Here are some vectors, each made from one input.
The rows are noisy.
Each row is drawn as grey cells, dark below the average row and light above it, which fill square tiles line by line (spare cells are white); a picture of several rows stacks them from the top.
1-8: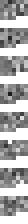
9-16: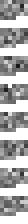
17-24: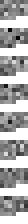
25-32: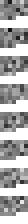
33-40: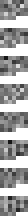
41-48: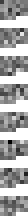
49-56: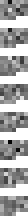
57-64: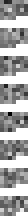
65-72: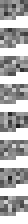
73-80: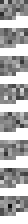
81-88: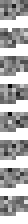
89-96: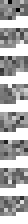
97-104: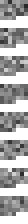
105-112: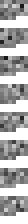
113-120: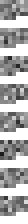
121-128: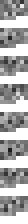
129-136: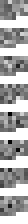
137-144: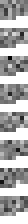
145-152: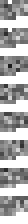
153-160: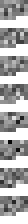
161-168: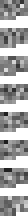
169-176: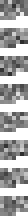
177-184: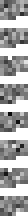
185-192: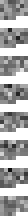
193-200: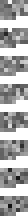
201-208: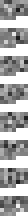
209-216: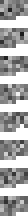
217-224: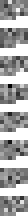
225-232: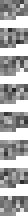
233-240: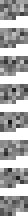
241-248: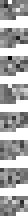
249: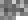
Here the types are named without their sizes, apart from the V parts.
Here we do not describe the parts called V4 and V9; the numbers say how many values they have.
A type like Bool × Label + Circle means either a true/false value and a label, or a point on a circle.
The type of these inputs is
Bool × (Line + (Tree + Unit) × V4) × V9.
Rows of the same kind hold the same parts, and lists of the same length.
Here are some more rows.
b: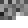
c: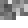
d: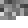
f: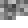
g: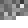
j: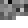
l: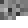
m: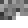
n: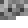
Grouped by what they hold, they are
b, c, g, m
d, j
f, l, n

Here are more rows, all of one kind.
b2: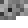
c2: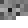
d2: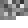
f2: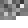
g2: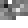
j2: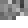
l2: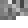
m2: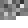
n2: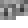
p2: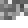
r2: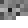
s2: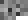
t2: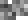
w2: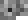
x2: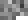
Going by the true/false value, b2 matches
n2, p2, t2 and w2.
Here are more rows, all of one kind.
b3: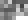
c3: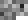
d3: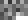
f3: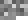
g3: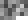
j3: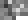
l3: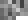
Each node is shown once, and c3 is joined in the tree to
f3 and l3.
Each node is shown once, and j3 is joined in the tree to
d3.
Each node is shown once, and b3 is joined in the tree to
g3 and l3.
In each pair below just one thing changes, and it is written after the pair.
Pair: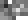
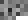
the value of V9
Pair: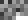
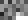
the value of V4
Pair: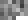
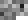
the true/false value
